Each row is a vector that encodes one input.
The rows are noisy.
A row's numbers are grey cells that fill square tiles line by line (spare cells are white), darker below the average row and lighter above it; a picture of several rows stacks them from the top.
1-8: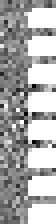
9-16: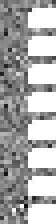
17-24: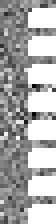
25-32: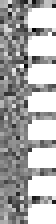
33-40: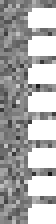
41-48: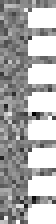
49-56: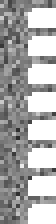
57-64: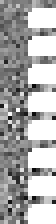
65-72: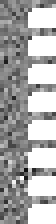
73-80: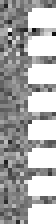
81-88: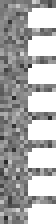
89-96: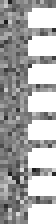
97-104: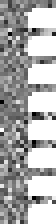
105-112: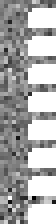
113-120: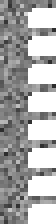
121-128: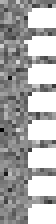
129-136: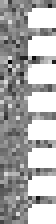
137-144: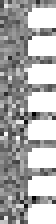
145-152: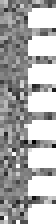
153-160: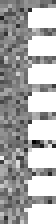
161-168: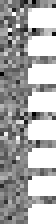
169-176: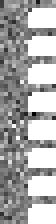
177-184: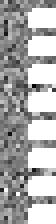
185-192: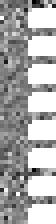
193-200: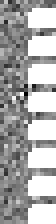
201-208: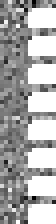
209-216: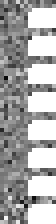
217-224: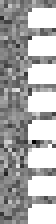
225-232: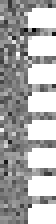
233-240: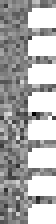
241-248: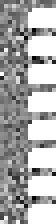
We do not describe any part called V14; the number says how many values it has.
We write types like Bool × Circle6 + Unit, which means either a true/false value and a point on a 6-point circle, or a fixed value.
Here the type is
Label8 + Line11 × V14.
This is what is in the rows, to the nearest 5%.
About 20% of them hold one of 8 labels. The rest hold a point on an 11-point line and a value of V14.
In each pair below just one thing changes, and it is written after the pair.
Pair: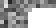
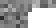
the place on the 11-point line
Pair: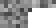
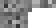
the place on the 11-point line
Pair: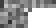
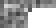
the value of V14
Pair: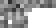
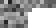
the value of V14
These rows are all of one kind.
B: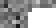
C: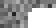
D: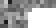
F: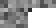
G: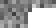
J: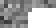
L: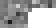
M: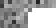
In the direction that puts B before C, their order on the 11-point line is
G, F, B, J, L, M, C, D.
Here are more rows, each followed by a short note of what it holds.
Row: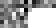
one of 8 labels
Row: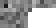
a point on an 11-point line and a value of V14
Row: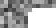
a point on an 11-point line and a value of V14
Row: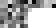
one of 8 labels
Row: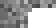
a point on an 11-point line and a value of V14
